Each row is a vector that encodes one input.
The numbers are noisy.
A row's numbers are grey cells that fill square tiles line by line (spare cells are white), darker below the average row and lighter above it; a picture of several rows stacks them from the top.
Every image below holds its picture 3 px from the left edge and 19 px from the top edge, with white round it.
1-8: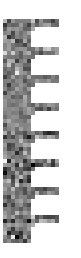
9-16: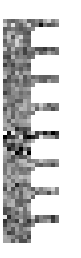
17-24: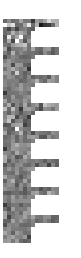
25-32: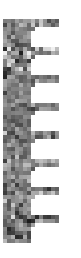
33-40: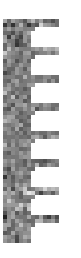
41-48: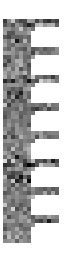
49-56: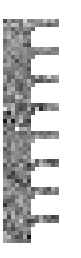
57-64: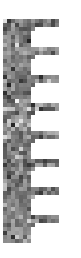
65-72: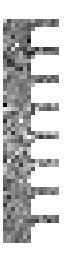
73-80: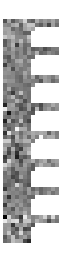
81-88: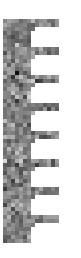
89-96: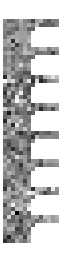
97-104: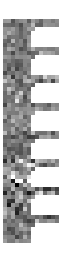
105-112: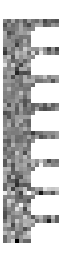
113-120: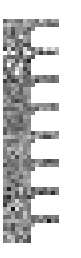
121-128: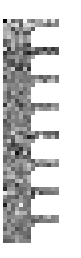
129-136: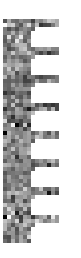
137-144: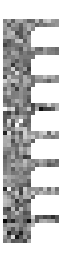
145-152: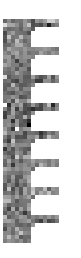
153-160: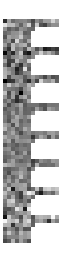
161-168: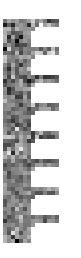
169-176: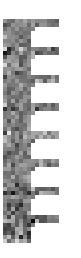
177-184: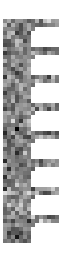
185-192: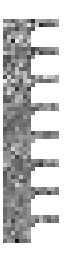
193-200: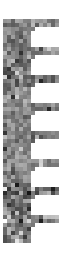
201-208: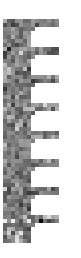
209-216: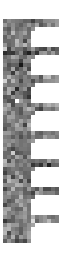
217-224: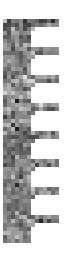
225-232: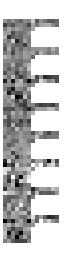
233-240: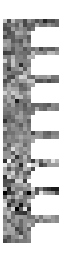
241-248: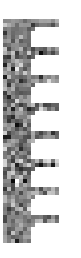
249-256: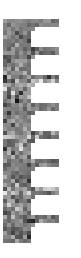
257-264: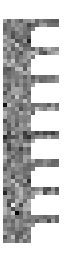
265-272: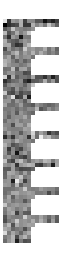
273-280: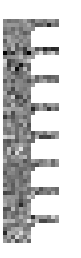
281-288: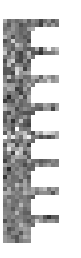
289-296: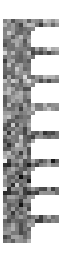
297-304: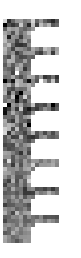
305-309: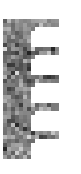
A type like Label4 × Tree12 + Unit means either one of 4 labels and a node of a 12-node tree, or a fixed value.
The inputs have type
Bool × Circle9 + Label9.
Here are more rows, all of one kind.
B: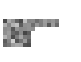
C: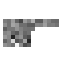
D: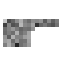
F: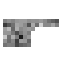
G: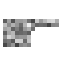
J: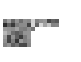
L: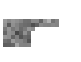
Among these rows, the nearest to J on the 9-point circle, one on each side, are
C and F.
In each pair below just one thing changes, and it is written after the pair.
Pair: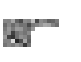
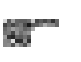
the place on the 9-point circle
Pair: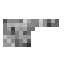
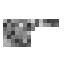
the true/false value
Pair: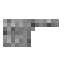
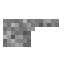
the place on the 9-point circle
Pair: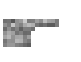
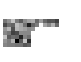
the place on the 9-point circle
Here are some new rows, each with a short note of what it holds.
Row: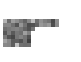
a point on a 9-point circle and a true/false value
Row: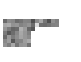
one of 9 labels
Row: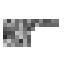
one of 9 labels
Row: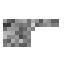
a point on a 9-point circle and a true/false value
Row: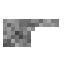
a point on a 9-point circle and a true/false value
